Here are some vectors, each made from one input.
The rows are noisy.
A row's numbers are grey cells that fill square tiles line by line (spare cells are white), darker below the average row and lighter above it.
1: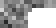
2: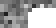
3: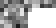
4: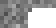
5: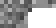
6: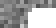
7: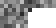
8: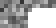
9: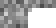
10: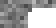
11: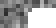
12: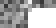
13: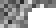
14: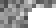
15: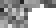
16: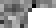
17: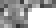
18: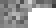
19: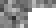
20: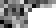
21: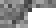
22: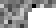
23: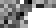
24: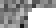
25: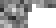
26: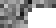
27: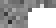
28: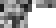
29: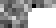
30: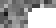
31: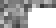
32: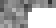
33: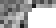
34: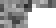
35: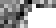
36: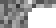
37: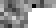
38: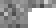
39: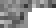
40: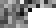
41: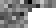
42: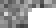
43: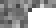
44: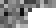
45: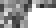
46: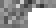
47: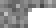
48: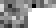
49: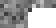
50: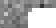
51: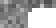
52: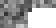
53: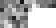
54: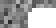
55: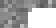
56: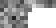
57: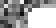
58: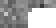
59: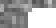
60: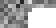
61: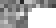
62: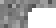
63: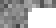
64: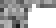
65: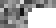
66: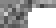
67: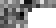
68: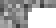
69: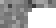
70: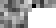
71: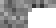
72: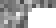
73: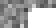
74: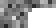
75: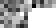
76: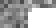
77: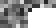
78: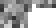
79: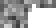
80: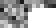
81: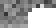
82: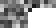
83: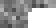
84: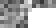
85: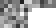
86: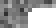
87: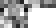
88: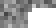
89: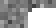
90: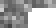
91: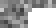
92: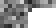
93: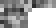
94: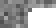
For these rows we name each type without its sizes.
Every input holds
a point on a line and a true/false value, together with either a fixed value, or a node of a tree.
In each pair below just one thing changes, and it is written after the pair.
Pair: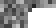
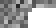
the true/false value
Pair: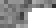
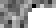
the node of the tree
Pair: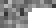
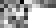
the place on the line
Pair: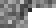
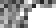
the place on the line
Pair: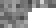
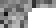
the place on the line
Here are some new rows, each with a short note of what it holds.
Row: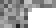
a point on a line and a true/false value
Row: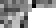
a point on a line, a node of a tree and a true/false value
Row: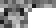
a point on a line, a node of a tree and a true/false value
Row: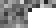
a point on a line, a node of a tree and a true/false value
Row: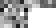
a point on a line and a true/false value
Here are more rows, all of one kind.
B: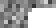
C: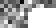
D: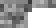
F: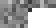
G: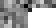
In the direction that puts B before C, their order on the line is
B, C, D, F, G.
